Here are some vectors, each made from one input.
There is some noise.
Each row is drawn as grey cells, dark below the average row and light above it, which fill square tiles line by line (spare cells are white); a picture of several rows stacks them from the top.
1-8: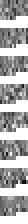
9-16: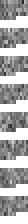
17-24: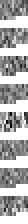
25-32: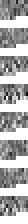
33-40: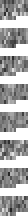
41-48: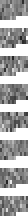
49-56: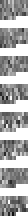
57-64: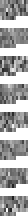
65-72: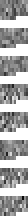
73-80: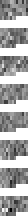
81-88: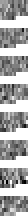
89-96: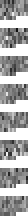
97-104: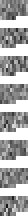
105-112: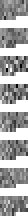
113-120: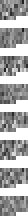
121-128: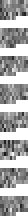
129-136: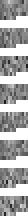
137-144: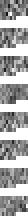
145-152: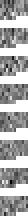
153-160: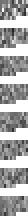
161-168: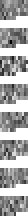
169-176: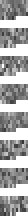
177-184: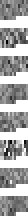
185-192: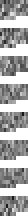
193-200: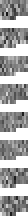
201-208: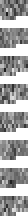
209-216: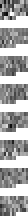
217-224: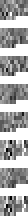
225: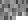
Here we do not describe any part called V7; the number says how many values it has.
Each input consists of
a list of up to three items, each a true/false value and a value of V7.
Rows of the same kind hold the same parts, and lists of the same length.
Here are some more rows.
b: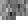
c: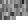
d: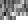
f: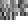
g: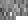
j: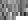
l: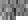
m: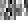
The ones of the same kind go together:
b, l
c, f, g, j
d
m

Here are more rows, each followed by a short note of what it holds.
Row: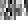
the empty list
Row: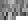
a list of three items
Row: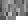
a list of three items
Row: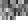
a list of two items
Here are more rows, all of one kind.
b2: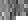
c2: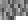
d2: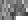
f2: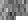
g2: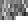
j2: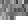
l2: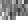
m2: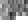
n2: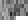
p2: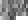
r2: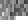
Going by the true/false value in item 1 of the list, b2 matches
c2, f2, m2 and p2.
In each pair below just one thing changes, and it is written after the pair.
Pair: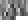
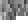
the value of V7 in item 1 of the list
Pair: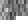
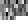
the true/false value in item 1 of the list
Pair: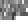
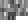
the true/false value in item 1 of the list
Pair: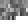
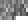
the true/false value in item 1 of the list
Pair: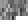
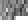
the true/false value in item 1 of the list
